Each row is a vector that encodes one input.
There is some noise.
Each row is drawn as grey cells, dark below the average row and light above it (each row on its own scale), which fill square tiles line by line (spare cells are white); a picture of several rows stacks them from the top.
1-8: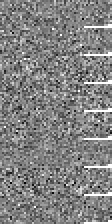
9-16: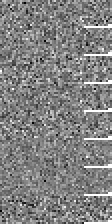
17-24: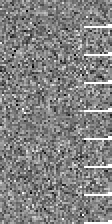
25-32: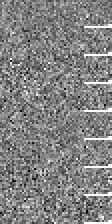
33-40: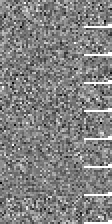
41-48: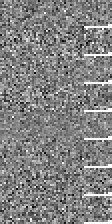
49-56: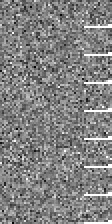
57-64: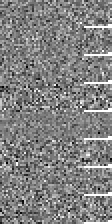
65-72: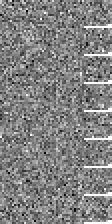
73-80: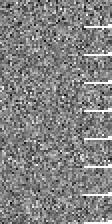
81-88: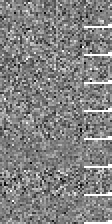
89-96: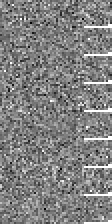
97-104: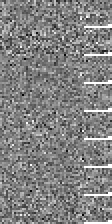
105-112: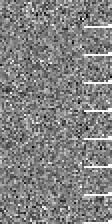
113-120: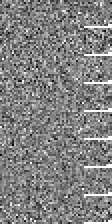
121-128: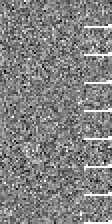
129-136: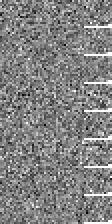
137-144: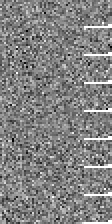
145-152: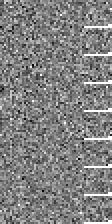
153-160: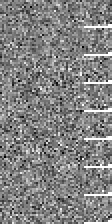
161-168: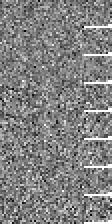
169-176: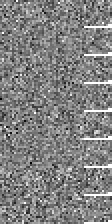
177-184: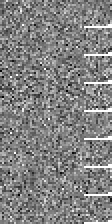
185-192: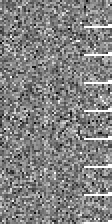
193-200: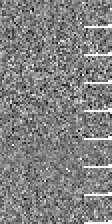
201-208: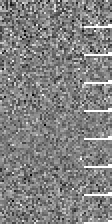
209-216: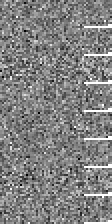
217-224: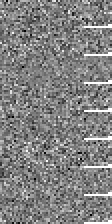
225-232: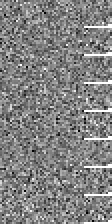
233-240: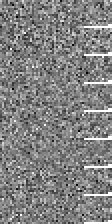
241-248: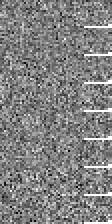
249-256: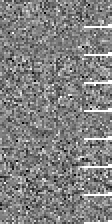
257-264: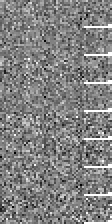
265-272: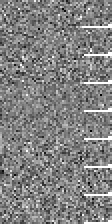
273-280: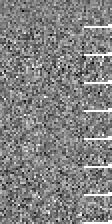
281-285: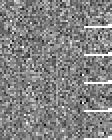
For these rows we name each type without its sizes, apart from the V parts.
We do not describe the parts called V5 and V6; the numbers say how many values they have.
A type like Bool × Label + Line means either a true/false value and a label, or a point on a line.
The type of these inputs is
Tree × (Tree + V5) + V6.
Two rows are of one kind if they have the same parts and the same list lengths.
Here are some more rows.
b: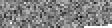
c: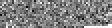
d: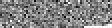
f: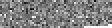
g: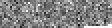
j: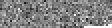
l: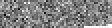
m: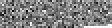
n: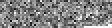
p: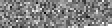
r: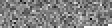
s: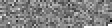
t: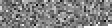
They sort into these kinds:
b, g, l, p
c, d, m, t
f, j, n, r, s

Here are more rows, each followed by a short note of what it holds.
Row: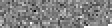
a node of a tree and a value of V5
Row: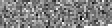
a value of V6
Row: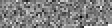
a value of V6
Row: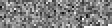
a value of V6
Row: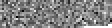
a node of each of two trees
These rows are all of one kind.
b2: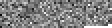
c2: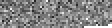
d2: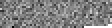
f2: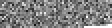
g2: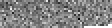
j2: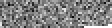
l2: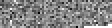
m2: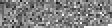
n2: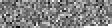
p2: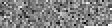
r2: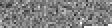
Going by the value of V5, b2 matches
d2, f2 and p2.
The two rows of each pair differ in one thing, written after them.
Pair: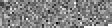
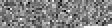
the value of V5
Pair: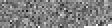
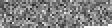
the node of the tree
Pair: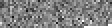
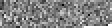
the node of the tree
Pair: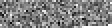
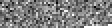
the node of the tree
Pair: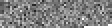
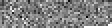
the value of V5
